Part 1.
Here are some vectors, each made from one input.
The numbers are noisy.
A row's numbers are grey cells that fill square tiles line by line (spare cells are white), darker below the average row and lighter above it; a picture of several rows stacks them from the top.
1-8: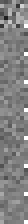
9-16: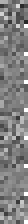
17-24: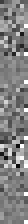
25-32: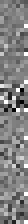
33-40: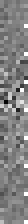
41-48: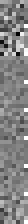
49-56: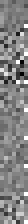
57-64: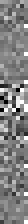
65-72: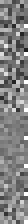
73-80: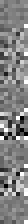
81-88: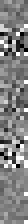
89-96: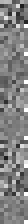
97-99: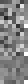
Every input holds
a node of a 10-node tree and a true/false value, together with either a fixed value, or a node of a 9-node tree.
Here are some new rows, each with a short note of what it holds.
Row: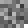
a node of a 10-node tree and a true/false value
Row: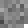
a node of a 10-node tree and a true/false value
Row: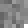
a node of a 10-node tree and a true/false value
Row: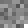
a node of a 9-node tree, a node of a 10-node tree and a true/false value
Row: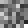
a node of a 9-node tree, a node of a 10-node tree and a true/false value
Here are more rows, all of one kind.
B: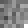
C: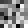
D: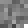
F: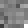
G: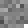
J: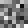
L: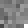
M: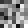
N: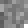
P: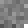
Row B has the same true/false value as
C, G, L and M.
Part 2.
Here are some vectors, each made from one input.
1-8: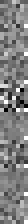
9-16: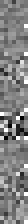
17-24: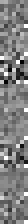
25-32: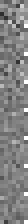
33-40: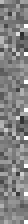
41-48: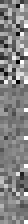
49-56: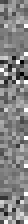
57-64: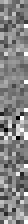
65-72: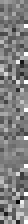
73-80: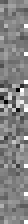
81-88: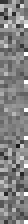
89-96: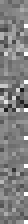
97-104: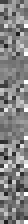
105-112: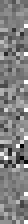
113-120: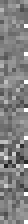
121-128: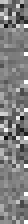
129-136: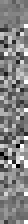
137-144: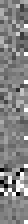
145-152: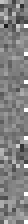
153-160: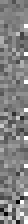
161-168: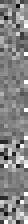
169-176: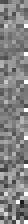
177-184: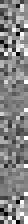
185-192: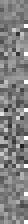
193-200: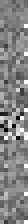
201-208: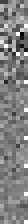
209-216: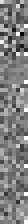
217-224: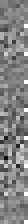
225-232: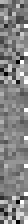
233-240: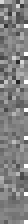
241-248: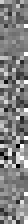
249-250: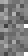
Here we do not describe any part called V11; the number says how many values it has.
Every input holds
a true/false value and a value of V11, together with either a fixed value, or a node of a 16-node tree.
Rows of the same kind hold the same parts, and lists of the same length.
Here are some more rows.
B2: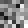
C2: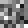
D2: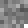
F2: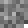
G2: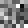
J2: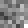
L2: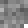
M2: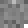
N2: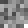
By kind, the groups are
B2, C2, F2, J2, M2
D2, G2, L2, N2

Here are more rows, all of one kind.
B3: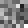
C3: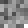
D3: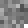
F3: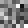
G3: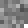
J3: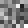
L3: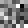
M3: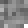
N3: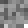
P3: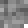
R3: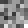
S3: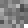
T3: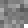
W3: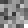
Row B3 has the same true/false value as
C3, G3, M3 and P3.
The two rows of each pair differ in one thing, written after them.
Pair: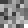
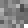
the value of V11
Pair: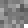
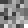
the true/false value
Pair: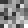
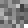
the value of V11
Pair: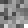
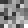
the true/false value
